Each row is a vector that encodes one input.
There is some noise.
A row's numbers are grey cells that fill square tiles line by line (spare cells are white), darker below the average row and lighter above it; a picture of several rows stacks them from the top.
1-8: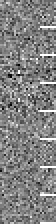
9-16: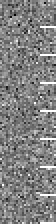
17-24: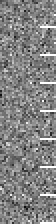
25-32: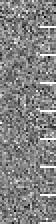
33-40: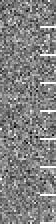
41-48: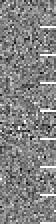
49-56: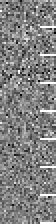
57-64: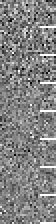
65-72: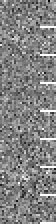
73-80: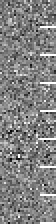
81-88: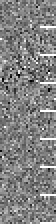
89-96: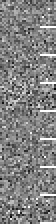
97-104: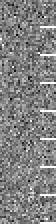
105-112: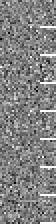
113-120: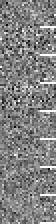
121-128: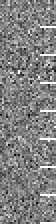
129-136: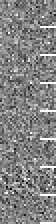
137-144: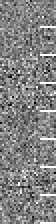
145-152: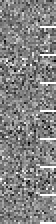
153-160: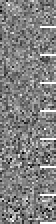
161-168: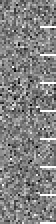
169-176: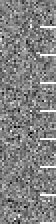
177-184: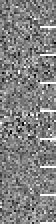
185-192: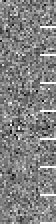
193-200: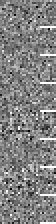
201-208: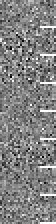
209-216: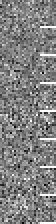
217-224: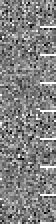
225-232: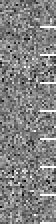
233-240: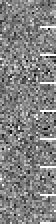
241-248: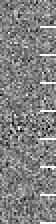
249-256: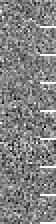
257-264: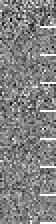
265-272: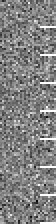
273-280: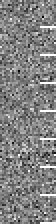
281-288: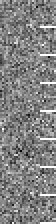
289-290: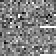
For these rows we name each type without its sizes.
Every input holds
a node of a tree and four true/false values, together with either a point on a line, or a list of points on a circle.
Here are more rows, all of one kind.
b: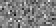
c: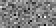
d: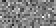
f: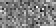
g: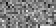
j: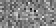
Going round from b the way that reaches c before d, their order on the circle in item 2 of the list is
b, f, c, d, g, j.
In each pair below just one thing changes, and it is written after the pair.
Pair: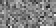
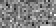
the place on the circle in item 2 of the list
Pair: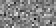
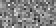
the place on the circle in item 1 of the list
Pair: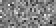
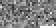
the node of the tree
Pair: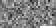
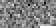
one of the four true/false values
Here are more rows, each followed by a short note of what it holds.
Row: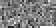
a node of a tree and four true/false values, together with a list of two items
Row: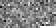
a node of a tree and four true/false values, together with the empty list
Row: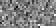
a node of a tree and four true/false values, together with a list of one item
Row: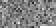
a node of a tree and four true/false values, together with a list of two items
